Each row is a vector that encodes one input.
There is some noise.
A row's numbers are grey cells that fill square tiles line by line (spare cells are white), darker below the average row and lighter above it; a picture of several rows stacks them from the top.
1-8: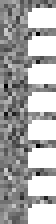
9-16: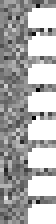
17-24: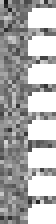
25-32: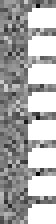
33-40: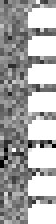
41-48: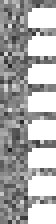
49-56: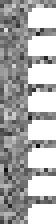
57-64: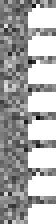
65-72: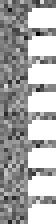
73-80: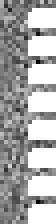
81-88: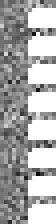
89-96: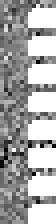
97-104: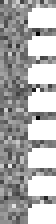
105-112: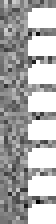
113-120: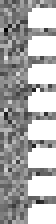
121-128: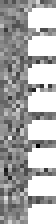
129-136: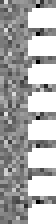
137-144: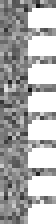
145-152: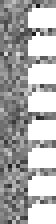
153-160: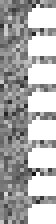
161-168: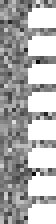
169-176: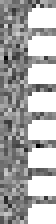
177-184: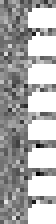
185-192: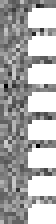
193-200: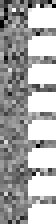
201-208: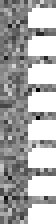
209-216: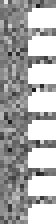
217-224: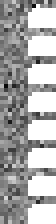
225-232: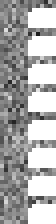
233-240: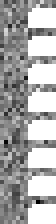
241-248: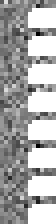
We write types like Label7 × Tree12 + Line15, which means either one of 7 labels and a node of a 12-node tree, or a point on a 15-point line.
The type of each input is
List2(Line15).
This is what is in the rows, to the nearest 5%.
All of them are lists of up to two points on a 15-point line: a few are empty, 40% hold one and 60% two.
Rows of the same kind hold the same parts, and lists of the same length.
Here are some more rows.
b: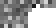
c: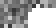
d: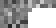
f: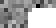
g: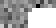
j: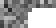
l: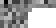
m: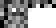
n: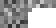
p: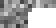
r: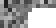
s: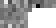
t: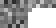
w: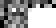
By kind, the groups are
b, c, d, j, l, n, r, t
f, g, p, s
m, w

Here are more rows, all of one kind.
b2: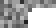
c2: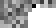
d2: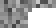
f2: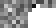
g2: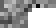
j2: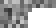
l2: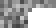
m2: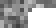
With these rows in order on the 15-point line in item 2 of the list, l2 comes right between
b2 and c2.
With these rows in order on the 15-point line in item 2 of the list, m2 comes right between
b2 and f2.
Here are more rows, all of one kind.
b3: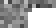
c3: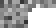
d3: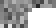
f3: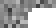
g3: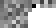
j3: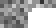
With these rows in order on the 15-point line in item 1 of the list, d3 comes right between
b3 and f3.
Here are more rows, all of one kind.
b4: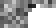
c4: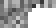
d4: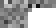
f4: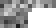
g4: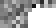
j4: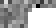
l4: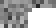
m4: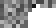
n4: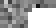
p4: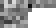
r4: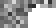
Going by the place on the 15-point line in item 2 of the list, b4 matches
f4 and p4.
